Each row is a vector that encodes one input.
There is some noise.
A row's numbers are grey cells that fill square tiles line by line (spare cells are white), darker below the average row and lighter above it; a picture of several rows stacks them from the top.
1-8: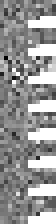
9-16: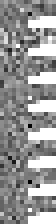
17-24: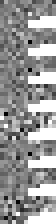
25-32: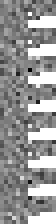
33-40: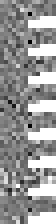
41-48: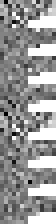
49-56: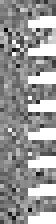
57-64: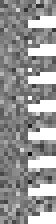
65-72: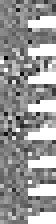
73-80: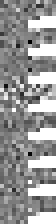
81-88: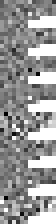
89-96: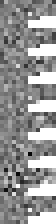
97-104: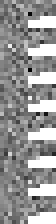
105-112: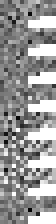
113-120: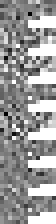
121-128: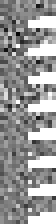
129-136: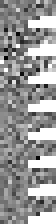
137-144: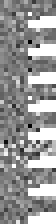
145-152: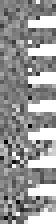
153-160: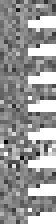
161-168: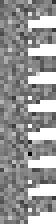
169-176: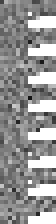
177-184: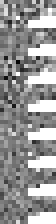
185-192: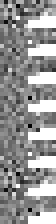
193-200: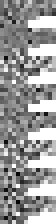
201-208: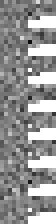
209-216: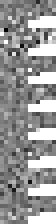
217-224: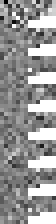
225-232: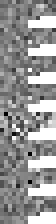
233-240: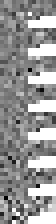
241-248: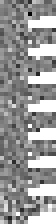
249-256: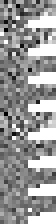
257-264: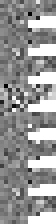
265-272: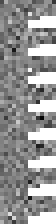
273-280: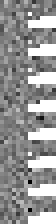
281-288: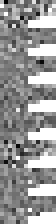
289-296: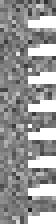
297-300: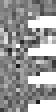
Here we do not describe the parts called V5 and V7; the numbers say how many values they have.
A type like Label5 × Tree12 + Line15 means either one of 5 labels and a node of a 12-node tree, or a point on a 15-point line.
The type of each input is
Bool × Bool × Bool × (Line11 + V7) + V5.
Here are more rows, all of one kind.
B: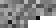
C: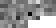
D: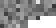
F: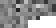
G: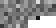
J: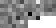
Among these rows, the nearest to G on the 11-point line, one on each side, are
B and F.
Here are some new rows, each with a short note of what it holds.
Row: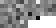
a point on an 11-point line and three true/false values
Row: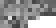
three true/false values and a value of V7
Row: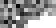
a value of V5
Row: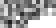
a value of V5
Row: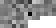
three true/false values and a value of V7
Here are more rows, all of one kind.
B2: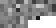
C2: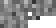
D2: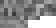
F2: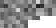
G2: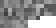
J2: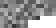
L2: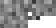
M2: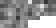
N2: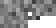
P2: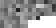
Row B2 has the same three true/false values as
M2 and P2.
